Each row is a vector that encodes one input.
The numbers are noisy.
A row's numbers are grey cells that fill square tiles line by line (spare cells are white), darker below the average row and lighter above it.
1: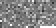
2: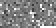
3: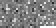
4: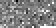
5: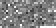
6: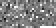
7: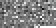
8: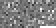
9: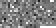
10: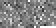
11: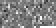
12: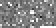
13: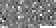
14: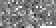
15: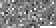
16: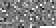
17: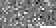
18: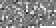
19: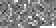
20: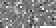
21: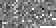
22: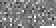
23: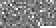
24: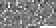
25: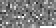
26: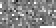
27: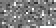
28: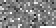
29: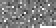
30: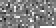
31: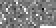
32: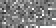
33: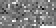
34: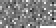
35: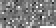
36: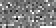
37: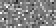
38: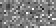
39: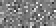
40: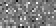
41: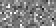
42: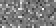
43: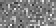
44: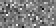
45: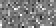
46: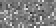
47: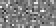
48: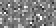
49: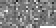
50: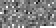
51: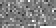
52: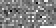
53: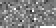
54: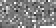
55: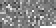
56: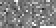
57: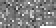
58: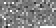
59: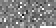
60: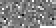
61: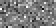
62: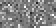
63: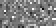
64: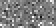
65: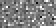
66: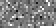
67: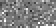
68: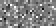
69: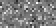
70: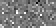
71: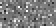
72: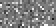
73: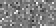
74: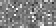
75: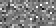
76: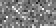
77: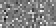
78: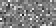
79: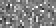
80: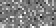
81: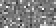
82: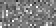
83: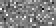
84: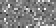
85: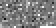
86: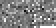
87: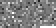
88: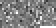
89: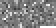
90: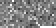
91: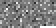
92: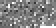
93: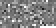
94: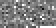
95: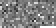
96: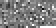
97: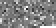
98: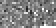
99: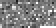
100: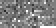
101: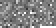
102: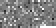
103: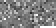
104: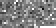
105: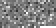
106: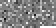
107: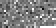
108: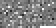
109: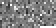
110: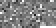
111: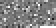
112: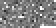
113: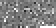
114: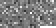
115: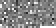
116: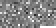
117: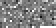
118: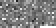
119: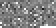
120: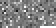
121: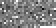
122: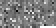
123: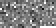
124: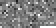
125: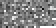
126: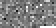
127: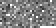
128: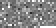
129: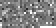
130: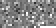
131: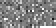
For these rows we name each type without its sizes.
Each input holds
a point on a circle, together with either a fixed value, or four true/false values.
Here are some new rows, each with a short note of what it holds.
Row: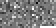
a point on a circle
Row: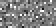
a point on a circle
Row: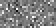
a point on a circle and four true/false values
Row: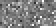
a point on a circle and four true/false values
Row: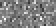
a point on a circle and four true/false values
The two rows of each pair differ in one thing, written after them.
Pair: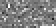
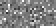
one of the four true/false values
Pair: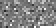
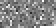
one of the four true/false values
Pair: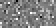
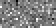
one of the four true/false values
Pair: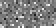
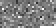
the place on the circle
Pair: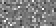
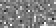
one of the four true/false values
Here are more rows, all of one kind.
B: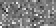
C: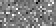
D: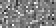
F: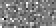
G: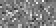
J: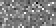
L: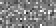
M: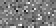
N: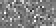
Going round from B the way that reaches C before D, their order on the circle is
B, N, J, C, L, D, F, M, G.
